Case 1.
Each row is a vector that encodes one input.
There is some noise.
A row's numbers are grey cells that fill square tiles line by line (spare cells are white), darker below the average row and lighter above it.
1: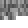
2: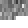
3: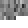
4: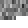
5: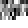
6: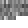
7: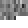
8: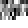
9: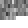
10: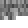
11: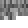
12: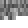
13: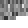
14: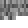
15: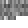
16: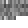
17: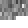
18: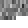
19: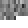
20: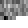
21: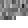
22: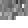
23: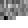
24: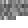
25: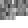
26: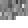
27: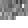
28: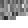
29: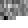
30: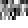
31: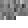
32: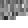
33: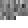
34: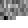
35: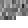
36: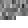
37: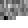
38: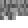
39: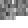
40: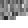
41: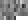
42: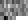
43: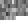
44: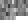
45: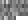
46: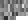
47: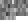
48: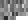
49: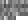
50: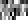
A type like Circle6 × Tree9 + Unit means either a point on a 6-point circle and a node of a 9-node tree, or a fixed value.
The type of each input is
Circle8 + Unit.
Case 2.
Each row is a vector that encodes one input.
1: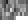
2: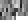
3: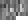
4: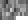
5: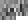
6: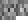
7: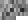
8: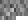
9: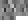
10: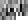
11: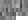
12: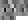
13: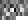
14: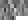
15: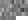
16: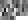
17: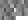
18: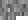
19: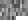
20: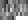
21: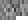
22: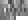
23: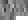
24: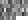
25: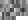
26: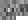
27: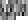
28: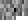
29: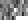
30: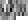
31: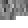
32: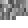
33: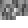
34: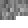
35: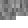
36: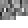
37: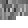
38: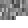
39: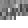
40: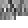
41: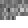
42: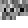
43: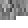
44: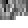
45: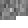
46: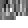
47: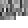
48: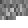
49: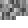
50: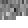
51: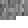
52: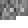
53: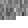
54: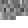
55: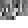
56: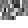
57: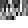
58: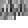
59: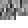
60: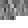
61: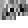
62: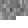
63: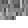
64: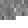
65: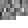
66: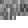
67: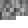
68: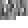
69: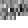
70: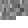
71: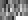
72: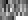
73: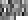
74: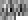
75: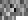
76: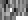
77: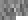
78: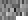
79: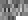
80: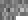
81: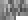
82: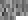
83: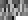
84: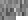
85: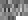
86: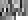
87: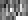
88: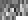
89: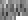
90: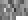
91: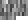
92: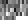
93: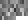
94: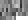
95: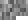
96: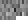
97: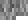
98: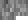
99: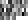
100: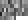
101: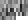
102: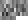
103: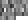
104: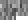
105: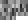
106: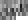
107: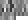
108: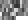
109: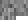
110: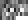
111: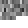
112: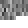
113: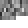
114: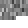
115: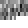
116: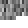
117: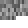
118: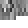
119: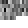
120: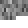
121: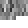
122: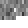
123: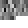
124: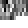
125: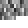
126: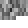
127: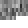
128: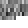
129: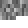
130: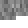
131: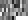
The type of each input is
Tree10.
